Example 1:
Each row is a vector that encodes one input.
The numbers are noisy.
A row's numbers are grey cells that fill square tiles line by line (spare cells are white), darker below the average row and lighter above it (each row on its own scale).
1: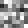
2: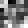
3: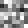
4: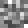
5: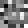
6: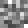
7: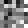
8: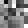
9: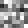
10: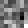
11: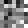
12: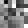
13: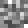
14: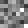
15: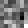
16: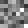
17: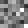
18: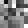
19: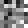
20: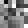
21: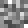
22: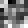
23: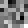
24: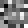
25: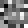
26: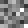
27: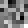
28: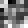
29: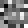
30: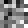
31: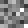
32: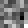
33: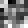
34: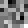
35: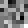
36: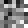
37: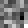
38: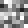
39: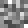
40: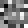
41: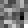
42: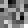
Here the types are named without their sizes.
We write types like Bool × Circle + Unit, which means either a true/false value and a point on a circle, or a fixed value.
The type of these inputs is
Tree.
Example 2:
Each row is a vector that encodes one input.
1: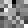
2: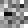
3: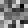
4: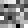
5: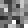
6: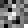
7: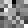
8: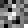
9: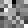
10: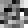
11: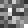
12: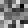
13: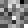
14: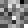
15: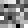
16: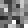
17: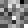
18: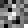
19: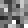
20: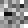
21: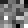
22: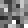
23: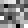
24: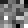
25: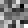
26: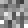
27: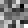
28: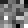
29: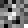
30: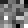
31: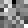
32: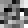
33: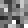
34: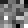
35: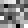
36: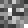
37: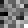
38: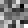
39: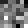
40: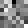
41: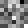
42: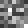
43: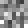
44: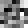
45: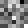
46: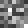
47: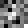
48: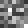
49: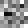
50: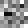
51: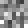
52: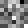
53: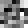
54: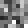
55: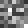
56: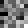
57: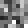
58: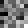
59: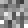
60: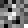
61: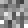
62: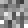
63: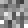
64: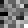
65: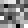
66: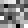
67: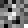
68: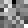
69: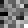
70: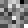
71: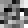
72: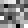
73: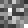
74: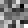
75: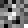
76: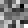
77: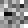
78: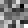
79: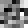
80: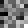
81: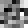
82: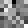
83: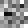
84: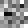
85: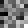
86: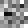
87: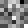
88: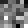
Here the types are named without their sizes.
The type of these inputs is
Label.
